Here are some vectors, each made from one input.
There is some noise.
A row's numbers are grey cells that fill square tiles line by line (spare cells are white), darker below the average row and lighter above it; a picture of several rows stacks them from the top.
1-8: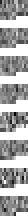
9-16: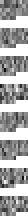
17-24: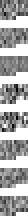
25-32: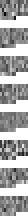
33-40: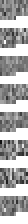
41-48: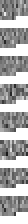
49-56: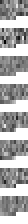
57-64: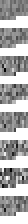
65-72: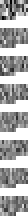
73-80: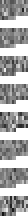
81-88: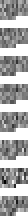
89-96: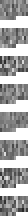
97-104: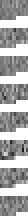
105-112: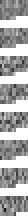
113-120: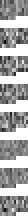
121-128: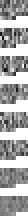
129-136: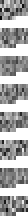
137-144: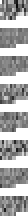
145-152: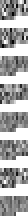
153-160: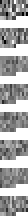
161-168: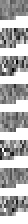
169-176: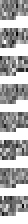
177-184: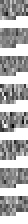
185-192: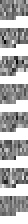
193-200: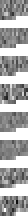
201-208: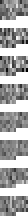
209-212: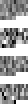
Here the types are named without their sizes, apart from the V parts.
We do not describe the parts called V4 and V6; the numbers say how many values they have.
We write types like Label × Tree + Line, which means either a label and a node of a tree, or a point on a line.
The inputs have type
Line × (Line × V6 + V4) + Tree.
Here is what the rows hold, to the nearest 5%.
About 60% of them hold a point on a line, together with either a point on a line and a value of V6, or a value of V4. The rest hold a node of a tree.
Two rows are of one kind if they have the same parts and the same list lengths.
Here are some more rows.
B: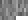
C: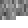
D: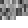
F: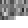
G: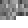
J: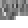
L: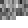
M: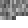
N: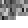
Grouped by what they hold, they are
B, D, F, G, L, N
C
J, M

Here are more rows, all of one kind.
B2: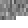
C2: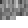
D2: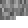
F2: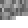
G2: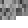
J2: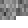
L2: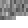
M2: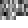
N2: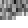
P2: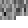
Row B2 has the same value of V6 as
G2, J2, L2 and M2.
